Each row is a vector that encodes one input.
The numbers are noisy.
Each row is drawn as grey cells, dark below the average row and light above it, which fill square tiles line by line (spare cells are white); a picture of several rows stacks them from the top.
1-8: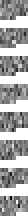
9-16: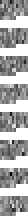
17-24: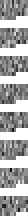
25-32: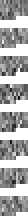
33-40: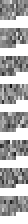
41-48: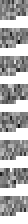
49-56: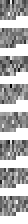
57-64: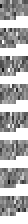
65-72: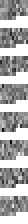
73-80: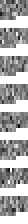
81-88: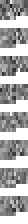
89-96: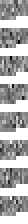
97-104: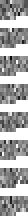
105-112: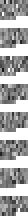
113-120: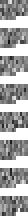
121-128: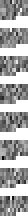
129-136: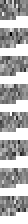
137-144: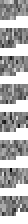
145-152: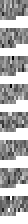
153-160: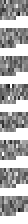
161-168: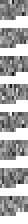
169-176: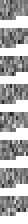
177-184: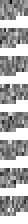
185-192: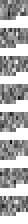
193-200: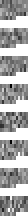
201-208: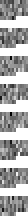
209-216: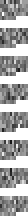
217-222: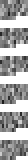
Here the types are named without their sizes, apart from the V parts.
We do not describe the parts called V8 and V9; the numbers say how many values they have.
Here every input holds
a value of V9, together with either four true/false values and a value of V8, or a list of points on a line.
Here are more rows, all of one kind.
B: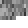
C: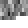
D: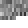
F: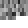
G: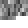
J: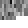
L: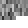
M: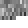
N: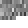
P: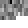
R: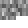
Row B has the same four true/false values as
F and J.
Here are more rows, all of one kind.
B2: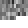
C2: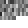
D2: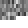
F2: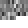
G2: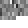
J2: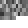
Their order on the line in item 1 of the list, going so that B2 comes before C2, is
J2, F2, D2, G2, B2, C2.
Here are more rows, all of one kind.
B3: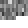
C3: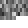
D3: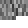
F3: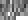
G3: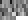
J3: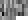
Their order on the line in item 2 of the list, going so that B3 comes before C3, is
G3, F3, B3, J3, D3, C3.
